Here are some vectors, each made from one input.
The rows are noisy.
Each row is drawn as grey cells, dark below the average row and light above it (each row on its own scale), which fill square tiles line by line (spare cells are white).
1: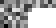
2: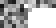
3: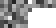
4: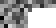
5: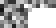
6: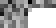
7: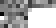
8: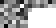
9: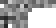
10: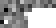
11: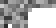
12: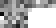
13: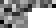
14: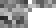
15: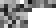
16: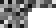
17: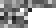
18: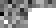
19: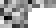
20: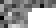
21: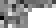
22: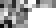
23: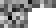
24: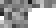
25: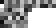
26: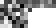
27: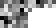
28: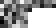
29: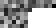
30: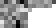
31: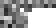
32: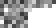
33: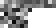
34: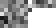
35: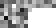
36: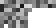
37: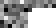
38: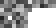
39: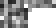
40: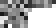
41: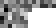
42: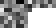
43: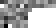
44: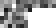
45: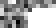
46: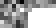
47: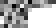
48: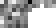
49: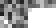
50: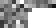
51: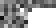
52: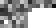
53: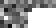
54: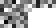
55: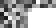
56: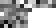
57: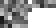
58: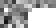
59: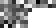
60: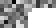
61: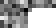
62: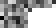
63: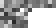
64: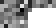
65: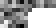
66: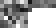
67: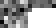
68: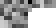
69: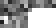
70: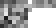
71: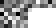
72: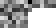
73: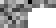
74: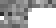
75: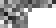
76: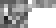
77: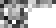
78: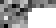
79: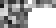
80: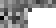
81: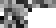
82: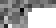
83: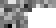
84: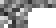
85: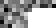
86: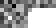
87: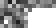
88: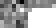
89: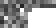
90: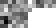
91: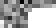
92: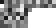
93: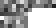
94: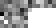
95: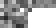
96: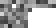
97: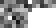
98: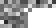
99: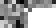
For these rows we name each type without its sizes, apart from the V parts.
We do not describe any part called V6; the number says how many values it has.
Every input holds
a true/false value and a value of V6, together with either a fixed value, or a node of a tree.
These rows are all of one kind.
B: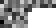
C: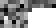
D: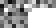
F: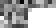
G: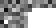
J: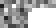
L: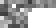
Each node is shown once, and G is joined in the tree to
C, D and L.
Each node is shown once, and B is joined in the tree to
D.
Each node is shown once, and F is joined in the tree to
C.
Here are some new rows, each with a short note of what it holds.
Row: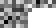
a true/false value and a value of V6
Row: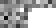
a node of a tree, a true/false value and a value of V6
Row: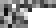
a node of a tree, a true/false value and a value of V6
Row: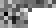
a true/false value and a value of V6
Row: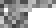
a node of a tree, a true/false value and a value of V6
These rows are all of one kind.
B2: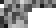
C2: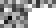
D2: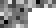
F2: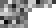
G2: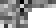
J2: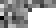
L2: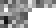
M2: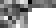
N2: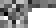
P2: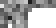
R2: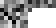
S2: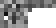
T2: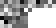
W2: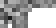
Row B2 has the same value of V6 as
J2, L2, P2 and W2.
